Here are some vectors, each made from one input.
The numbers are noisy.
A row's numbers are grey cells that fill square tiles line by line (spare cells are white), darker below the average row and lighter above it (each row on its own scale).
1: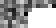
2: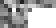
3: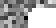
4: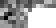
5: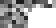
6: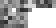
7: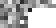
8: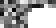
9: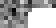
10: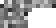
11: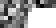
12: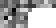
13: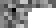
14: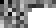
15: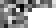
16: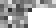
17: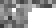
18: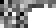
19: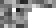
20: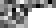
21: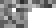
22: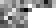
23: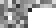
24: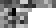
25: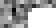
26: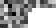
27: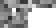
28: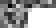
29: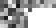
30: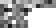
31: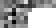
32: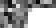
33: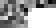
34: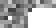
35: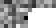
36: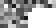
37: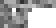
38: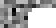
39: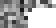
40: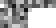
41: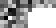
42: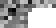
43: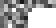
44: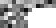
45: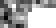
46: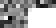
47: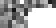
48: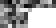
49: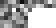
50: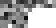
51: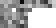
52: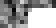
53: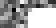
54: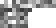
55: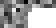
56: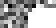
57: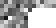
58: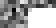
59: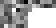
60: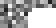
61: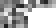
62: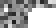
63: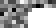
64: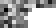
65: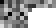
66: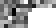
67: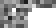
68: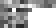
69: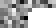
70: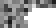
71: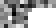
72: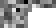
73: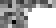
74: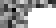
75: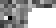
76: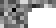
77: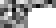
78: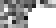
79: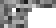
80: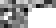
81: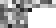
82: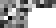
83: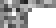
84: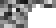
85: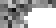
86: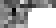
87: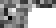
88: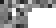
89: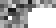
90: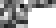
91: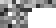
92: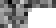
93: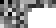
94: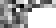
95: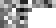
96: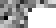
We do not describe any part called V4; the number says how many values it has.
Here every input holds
a list of up to two items, each a true/false value and a value of V4.
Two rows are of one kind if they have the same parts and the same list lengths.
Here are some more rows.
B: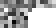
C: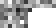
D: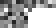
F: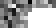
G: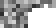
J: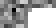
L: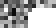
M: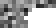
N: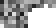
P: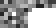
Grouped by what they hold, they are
B, D, J, L
C, F, M
G, N, P

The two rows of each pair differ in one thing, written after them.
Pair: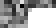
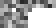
the value of V4 in item 2 of the list
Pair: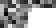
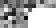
the true/false value in item 2 of the list
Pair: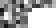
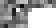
the value of V4 in item 1 of the list
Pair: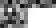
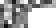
the value of V4 in item 1 of the list
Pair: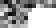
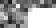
the true/false value in item 1 of the list
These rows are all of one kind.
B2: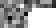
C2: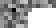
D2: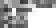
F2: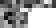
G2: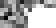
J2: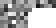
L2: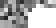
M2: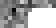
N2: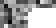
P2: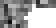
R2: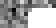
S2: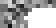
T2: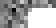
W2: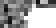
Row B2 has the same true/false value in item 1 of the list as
F2, J2, M2 and R2.
